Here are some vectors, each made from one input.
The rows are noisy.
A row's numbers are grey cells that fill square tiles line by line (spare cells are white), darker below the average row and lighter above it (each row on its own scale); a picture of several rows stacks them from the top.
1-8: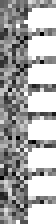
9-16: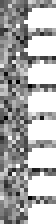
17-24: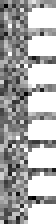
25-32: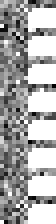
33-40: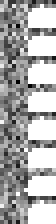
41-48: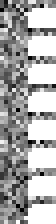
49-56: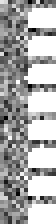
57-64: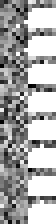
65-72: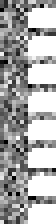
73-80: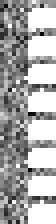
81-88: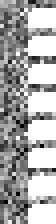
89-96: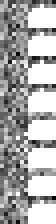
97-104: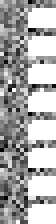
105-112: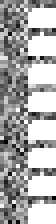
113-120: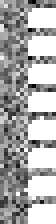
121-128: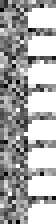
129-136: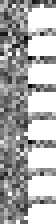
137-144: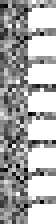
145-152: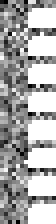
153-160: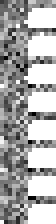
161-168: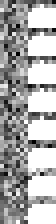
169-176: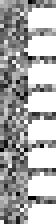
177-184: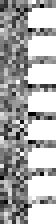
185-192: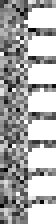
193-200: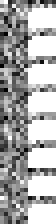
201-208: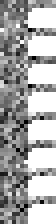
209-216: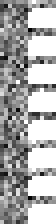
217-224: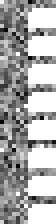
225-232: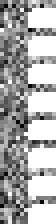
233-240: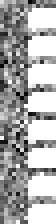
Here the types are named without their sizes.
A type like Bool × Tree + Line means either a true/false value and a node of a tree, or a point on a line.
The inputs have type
Bool × Bool × Bool + Circle.
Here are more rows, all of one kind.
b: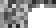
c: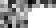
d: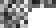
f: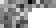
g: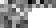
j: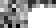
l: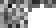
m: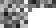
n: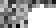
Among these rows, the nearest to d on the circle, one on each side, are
l and m.
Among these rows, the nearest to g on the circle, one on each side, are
c and f.
